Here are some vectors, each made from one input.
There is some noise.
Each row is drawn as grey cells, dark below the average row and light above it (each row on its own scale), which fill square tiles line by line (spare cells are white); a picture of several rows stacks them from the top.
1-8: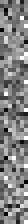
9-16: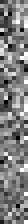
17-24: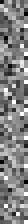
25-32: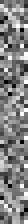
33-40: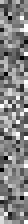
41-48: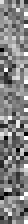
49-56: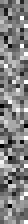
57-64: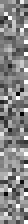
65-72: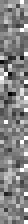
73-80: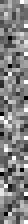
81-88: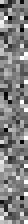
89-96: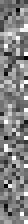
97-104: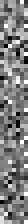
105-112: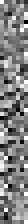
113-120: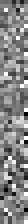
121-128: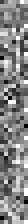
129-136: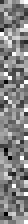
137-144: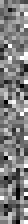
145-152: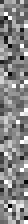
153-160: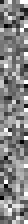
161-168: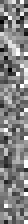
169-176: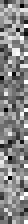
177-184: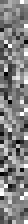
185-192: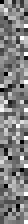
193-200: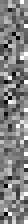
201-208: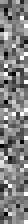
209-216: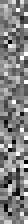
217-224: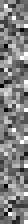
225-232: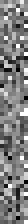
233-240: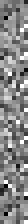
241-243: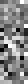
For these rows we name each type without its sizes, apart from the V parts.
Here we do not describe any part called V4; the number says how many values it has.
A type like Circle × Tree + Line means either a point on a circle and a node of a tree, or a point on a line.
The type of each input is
(Bool × Bool × Bool × Bool + Unit) × V4 + Line.
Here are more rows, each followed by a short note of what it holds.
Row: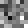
a point on a line
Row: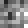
a value of V4
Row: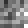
a value of V4
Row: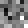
a point on a line
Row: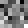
a point on a line
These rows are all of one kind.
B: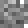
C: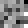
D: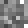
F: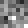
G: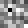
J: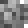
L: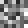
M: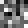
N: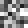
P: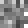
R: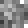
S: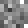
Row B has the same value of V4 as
F, J and R.
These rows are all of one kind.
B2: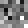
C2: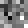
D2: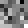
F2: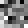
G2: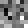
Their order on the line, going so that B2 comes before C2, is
F2, D2, B2, G2, C2.
